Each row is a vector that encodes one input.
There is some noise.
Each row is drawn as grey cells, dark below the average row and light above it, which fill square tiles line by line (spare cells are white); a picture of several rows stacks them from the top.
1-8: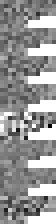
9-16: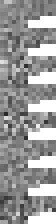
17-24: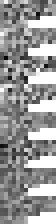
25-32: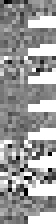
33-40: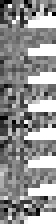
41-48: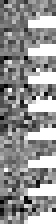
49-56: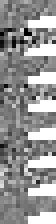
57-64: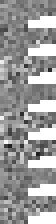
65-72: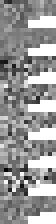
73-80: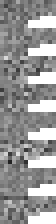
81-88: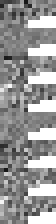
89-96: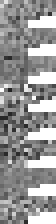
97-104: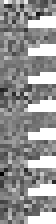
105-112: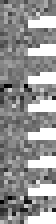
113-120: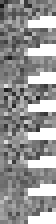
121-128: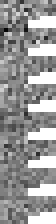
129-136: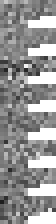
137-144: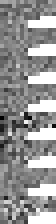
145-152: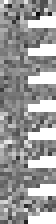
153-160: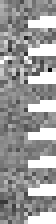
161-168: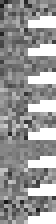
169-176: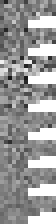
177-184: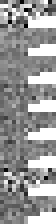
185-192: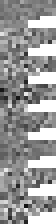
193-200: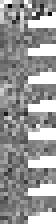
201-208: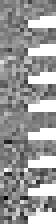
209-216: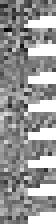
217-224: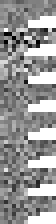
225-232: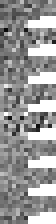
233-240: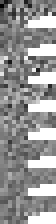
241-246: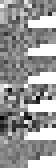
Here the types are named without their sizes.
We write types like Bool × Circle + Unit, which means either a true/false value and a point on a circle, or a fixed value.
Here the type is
Bool × Line.
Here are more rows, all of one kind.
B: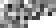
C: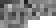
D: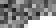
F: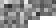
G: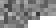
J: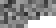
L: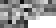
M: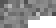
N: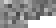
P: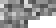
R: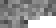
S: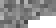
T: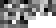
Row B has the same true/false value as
C, M and N.
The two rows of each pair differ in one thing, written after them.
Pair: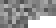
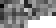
the place on the line
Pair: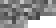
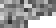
the true/false value
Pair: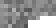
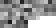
the true/false value
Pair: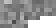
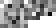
the place on the line
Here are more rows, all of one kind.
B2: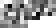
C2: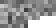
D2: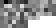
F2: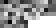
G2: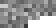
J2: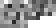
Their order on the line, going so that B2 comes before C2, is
D2, B2, G2, J2, F2, C2.
